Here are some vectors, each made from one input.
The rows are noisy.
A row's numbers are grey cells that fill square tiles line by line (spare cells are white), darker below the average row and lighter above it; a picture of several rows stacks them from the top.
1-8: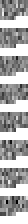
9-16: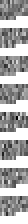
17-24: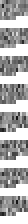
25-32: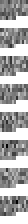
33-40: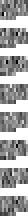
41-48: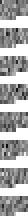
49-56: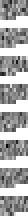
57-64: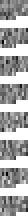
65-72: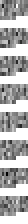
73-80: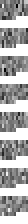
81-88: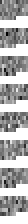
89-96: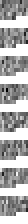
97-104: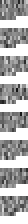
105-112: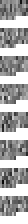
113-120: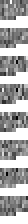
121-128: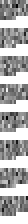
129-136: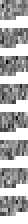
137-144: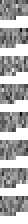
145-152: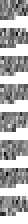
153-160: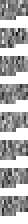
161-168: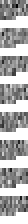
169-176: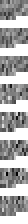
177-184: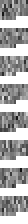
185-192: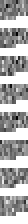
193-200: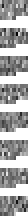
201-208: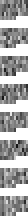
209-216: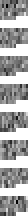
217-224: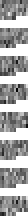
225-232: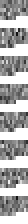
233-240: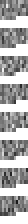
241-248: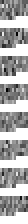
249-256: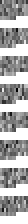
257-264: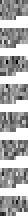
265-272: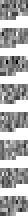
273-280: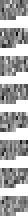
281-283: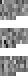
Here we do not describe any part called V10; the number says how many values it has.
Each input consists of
one of 11 labels, together with a list of up to two items, each a true/false value and a value of V10.
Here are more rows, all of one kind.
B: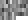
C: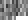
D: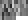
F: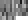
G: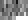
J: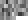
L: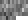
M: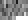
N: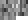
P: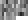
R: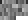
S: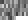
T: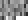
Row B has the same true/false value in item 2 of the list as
C, S and T.
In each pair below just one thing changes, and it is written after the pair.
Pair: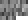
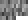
the value of V10 in item 2 of the list
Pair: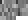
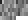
the value of V10 in item 2 of the list
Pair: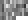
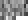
the true/false value in item 1 of the list
